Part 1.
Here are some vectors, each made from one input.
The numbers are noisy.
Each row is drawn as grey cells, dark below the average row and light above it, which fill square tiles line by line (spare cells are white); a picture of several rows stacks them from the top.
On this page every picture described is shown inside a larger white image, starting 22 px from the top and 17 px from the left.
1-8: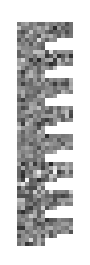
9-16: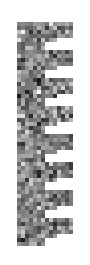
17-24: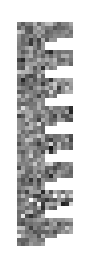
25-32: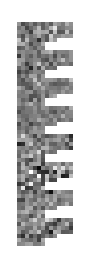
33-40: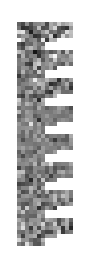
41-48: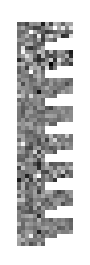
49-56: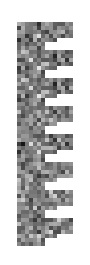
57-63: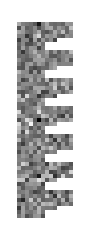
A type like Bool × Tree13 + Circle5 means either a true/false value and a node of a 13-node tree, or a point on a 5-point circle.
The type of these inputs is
List2(Line6).
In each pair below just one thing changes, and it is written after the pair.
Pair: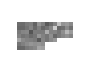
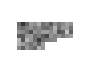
the place on the 6-point line in item 2 of the list
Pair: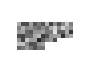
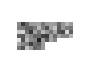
the place on the 6-point line in item 1 of the list
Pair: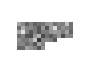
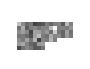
the place on the 6-point line in item 2 of the list
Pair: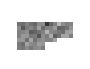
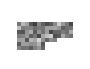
the place on the 6-point line in item 1 of the list
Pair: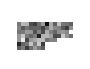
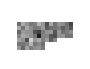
the place on the 6-point line in item 2 of the list
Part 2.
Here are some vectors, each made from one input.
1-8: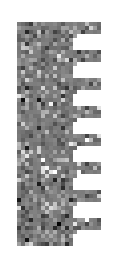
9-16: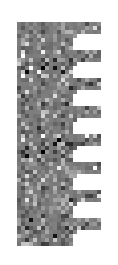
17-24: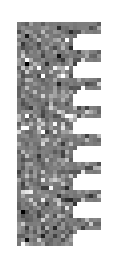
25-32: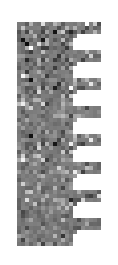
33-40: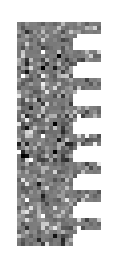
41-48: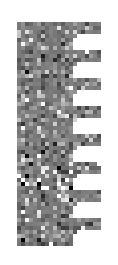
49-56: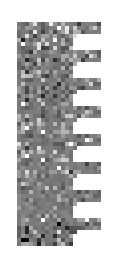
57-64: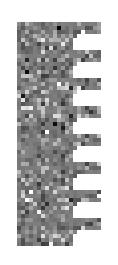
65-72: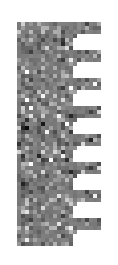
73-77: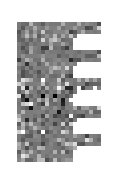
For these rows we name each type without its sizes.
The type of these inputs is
Line × (Tree + Unit).
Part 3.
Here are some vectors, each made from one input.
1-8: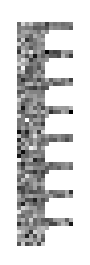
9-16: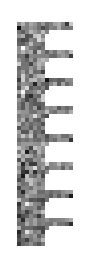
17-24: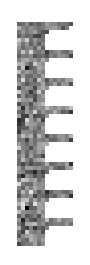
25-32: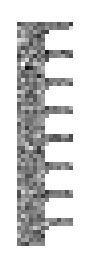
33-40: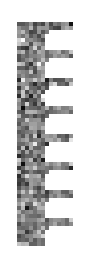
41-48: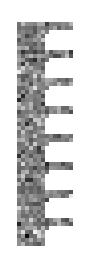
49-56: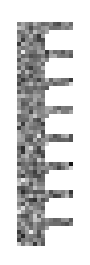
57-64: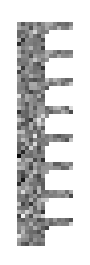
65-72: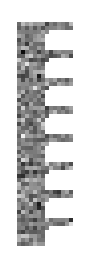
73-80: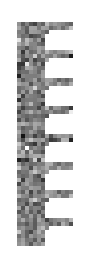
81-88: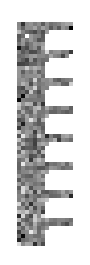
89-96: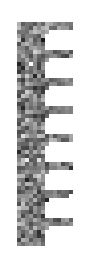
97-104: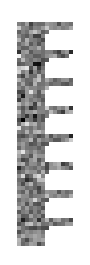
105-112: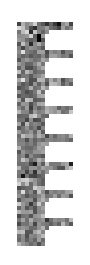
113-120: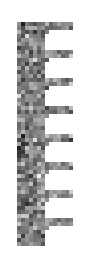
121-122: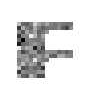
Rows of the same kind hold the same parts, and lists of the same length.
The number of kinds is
2.
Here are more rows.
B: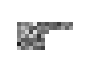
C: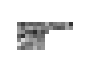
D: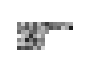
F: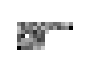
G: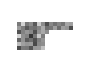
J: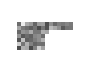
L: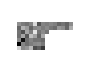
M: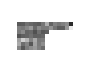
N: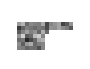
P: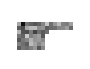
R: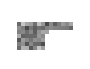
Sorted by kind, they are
B, C, F, L, M, P
D, G, J, N, R

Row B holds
a point on a 9-point line.
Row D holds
a point on a 6-point circle.
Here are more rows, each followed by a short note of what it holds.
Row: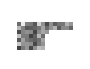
a point on a 6-point circle
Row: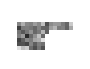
a point on a 6-point circle
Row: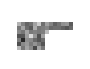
a point on a 9-point line
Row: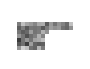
a point on a 6-point circle
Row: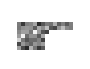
a point on a 9-point line
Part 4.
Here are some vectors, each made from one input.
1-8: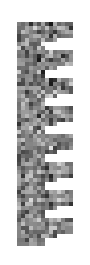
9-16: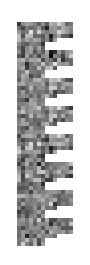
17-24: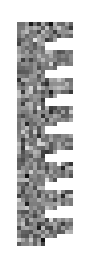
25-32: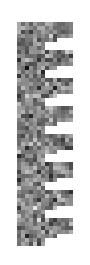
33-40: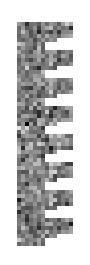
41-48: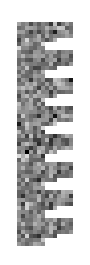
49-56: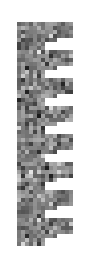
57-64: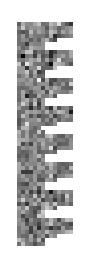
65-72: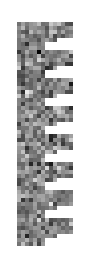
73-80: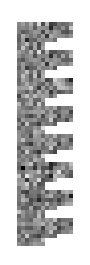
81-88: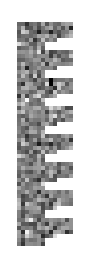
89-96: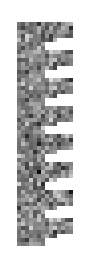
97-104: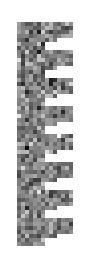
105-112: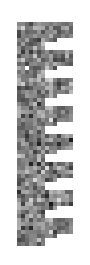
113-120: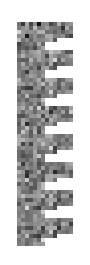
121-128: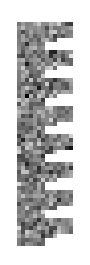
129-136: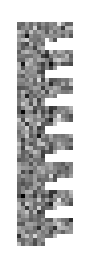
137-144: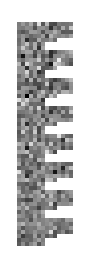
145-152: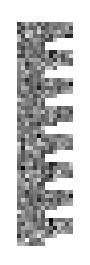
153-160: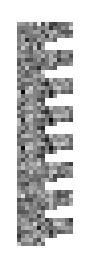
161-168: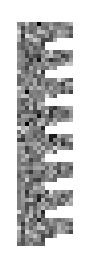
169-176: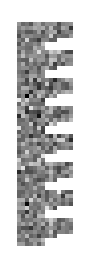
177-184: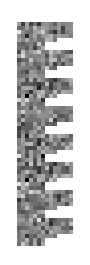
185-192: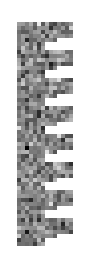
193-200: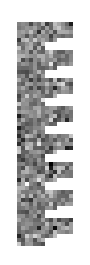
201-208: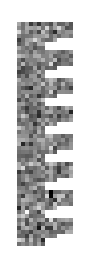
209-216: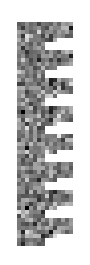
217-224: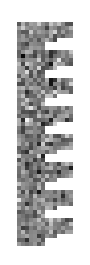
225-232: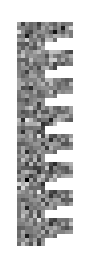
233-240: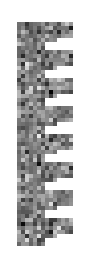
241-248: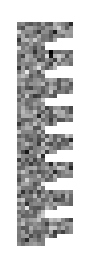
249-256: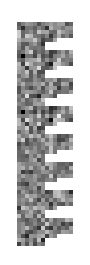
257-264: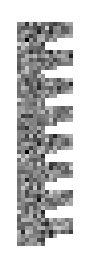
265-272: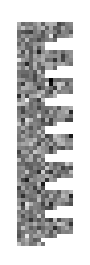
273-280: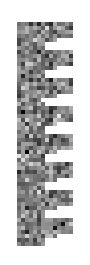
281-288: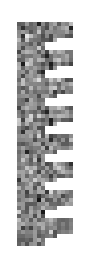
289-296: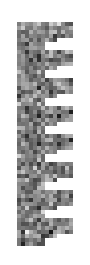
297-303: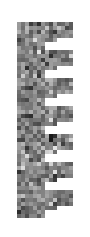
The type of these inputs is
Label5 × (Tree12 + Unit).
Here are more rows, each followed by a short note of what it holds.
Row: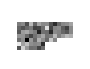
one of 5 labels
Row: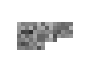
one of 5 labels and a node of a 12-node tree
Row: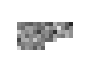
one of 5 labels and a node of a 12-node tree
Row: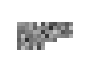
one of 5 labels
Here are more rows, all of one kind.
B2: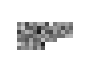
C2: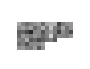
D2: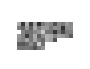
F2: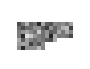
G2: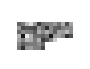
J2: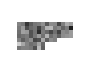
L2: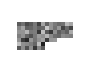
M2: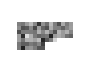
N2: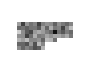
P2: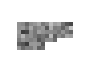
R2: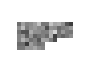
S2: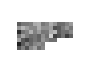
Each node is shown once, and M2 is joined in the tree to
G2 and N2.
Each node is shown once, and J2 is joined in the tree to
C2 and F2.
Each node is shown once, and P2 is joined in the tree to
N2 and R2.
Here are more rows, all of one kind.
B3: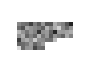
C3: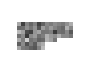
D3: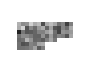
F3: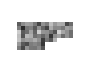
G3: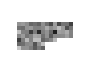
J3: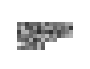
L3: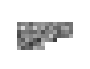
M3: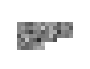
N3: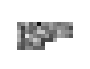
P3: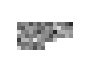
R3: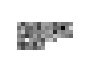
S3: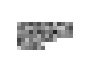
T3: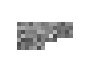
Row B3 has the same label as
G3, P3 and S3.
